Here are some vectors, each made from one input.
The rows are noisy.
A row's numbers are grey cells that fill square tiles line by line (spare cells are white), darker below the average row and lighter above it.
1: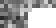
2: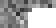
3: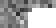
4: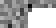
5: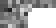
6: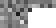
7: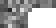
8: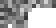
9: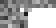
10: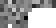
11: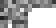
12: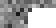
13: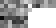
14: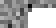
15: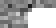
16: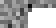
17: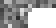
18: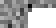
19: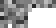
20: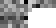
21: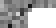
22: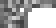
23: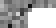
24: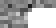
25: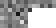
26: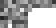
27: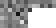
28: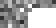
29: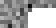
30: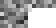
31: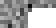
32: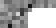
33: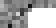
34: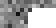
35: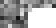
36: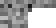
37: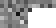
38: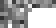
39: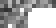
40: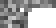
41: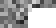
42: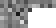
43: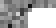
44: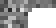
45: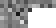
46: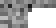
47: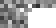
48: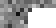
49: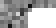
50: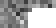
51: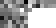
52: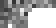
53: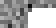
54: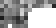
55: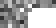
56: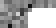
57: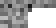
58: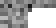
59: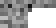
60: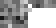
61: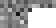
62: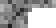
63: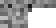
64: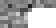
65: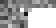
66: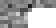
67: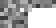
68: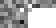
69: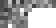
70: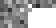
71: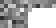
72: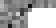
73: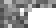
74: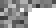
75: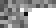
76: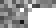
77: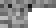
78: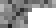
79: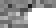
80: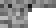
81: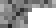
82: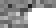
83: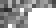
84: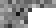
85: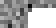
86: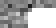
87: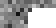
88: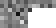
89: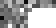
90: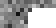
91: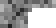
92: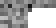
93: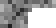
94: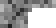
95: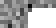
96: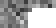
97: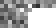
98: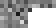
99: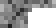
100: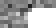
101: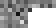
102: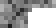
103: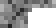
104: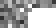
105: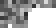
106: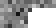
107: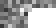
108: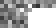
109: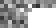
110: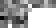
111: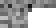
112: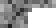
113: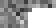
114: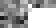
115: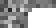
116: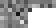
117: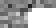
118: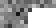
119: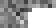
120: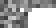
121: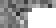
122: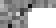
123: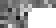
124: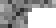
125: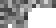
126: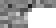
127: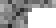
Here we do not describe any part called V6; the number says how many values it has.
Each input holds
either two labels (each one of 5) and a value of V6, or three true/false values.
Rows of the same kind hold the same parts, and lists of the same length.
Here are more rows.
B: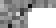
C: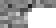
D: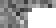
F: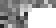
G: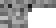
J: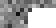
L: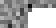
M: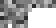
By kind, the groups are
B, C, D, G, J, L
F, M

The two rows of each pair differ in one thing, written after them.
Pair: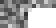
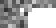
one of the two labels
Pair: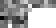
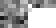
the value of V6
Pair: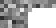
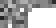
the value of V6
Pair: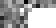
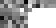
the value of V6
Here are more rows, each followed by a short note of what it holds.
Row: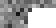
three true/false values
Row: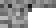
three true/false values
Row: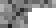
three true/false values
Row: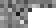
three true/false values
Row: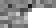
three true/false values
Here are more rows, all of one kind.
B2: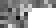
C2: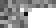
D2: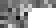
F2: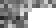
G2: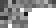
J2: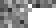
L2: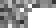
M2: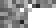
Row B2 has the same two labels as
D2 and F2.
